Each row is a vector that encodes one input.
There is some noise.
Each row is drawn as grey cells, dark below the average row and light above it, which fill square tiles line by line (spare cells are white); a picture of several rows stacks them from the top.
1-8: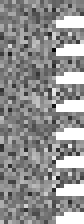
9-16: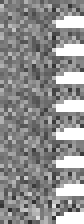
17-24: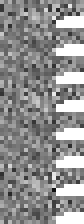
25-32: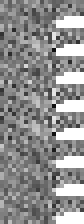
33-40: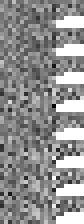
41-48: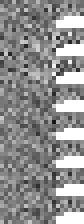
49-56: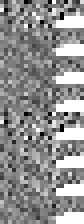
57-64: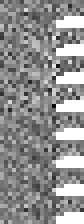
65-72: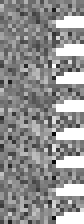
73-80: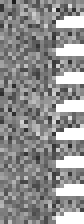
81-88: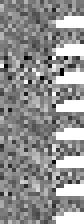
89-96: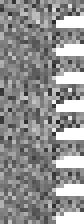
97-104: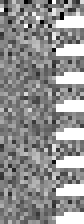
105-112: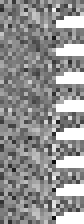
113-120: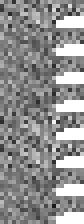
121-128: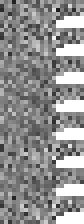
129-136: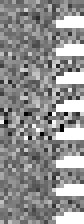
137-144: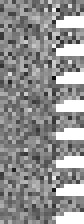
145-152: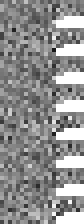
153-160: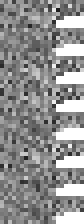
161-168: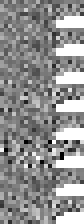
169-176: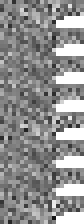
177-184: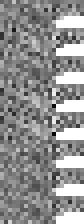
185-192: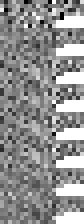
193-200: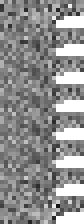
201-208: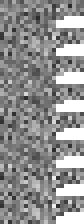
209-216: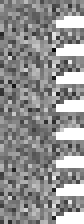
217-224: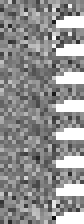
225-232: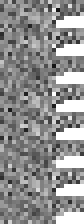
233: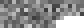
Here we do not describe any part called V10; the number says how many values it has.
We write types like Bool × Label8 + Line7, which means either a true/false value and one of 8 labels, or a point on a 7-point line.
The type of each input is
Bool × V10 + Circle14 + Unit.
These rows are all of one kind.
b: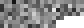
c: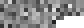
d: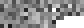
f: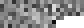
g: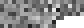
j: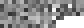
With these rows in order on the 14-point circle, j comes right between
c and g.
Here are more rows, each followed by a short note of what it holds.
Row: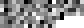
a fixed value
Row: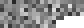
a point on a 14-point circle
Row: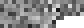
a point on a 14-point circle
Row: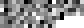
a fixed value
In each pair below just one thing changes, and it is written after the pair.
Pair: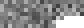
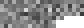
the true/false value
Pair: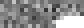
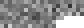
the value of V10
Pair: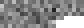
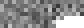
the value of V10
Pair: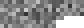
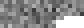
the true/false value
